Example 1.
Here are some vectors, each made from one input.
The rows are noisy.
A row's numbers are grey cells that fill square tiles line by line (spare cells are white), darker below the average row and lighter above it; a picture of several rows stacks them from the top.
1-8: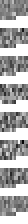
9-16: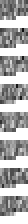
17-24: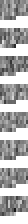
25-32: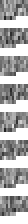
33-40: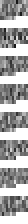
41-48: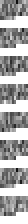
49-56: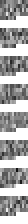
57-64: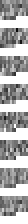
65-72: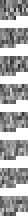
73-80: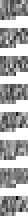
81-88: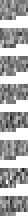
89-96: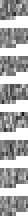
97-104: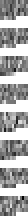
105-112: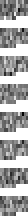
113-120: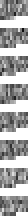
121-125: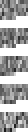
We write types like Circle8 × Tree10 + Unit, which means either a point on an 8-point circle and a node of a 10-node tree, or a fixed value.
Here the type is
Line14.
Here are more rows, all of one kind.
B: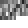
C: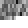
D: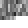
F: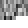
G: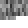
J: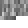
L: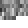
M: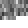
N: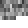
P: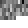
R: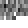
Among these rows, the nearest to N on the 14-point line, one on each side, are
F and P.
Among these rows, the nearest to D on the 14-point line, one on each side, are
C and G.
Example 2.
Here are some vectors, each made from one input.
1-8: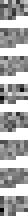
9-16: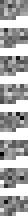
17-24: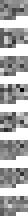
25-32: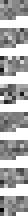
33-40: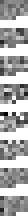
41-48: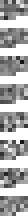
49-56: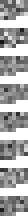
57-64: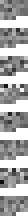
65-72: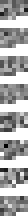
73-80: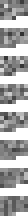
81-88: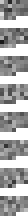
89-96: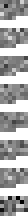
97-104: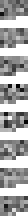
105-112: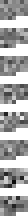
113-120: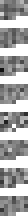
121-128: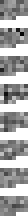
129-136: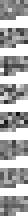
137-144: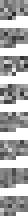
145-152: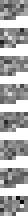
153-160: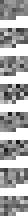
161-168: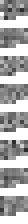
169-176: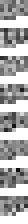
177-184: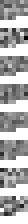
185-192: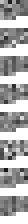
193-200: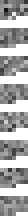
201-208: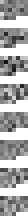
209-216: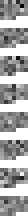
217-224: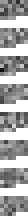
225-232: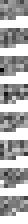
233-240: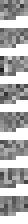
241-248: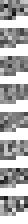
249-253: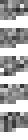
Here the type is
Label8.
